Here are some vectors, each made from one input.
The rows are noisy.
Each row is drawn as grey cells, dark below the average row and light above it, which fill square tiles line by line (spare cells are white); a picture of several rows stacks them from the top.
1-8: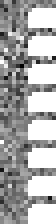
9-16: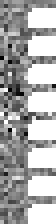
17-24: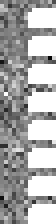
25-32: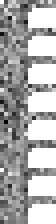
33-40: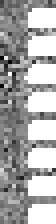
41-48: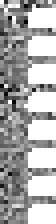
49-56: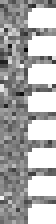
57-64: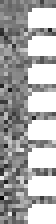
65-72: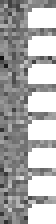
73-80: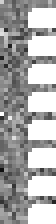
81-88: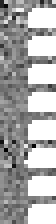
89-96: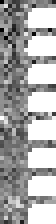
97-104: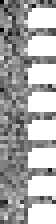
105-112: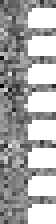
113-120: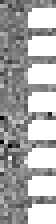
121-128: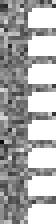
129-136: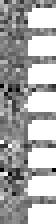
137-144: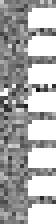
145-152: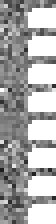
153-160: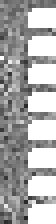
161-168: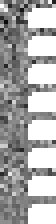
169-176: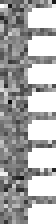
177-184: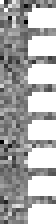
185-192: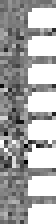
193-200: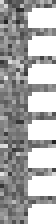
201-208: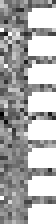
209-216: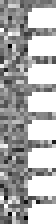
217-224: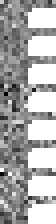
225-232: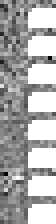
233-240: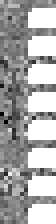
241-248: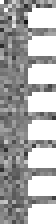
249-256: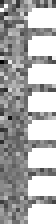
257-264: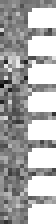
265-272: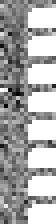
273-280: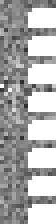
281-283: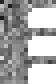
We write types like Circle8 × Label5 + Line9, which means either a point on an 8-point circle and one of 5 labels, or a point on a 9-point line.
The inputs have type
List3(Line6).
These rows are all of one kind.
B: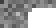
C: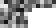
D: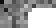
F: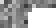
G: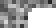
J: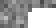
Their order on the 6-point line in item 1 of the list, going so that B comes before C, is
G, B, D, J, F, C.
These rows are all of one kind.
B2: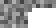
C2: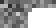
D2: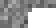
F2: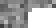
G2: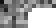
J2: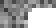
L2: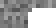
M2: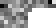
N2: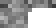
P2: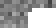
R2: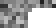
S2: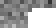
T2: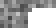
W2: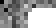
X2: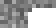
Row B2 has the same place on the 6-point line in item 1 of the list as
M2, P2, S2 and X2.
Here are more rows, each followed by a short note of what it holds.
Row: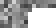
a list of two items
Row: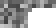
a list of three items
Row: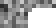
a list of three items
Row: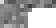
a list of three items
